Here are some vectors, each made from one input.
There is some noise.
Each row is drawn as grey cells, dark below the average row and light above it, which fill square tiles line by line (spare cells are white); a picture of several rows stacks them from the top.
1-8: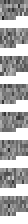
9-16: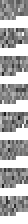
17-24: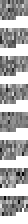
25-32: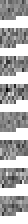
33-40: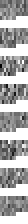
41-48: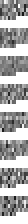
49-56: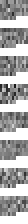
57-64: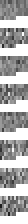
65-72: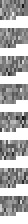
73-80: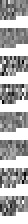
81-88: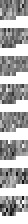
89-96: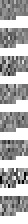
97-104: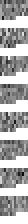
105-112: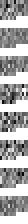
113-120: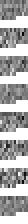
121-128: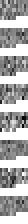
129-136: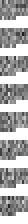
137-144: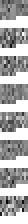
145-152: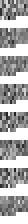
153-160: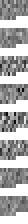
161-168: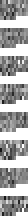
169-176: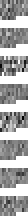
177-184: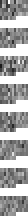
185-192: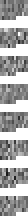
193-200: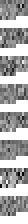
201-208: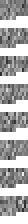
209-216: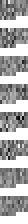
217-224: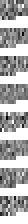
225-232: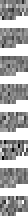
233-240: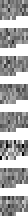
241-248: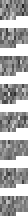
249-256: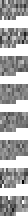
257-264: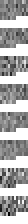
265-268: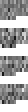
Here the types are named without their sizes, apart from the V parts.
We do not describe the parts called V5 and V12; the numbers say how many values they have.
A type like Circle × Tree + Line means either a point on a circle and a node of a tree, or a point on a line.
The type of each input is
(Bool × Bool × Bool + Line) × V5 + V12.
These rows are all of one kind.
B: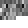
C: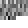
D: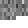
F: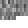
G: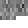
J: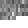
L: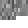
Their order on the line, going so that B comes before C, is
B, J, D, L, G, F, C.
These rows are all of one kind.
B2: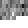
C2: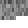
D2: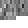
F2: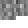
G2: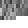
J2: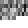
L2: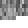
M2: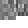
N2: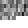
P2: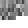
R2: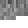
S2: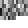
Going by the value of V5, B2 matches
L2 and N2.
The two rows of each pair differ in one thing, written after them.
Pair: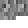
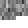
one of the three true/false values
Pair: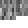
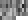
the value of V5
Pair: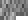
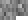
one of the three true/false values
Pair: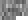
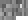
one of the three true/false values
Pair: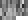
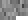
one of the three true/false values
